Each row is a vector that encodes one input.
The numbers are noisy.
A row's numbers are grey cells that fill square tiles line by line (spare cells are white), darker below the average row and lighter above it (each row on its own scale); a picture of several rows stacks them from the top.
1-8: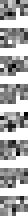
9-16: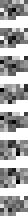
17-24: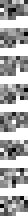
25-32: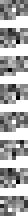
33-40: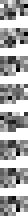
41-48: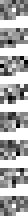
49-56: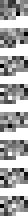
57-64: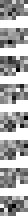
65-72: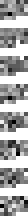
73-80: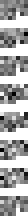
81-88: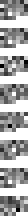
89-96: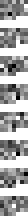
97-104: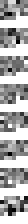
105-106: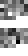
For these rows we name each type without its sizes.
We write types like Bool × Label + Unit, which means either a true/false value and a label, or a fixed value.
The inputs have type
List(Line).
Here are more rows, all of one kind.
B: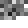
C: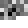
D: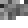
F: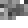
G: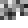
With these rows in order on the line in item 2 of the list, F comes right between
D and G.
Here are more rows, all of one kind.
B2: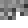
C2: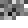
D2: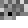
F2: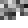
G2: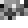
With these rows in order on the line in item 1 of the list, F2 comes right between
B2 and G2.
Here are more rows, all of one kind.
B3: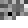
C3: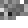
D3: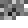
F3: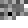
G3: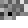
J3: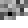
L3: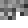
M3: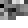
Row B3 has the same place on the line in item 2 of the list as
D3 and F3.
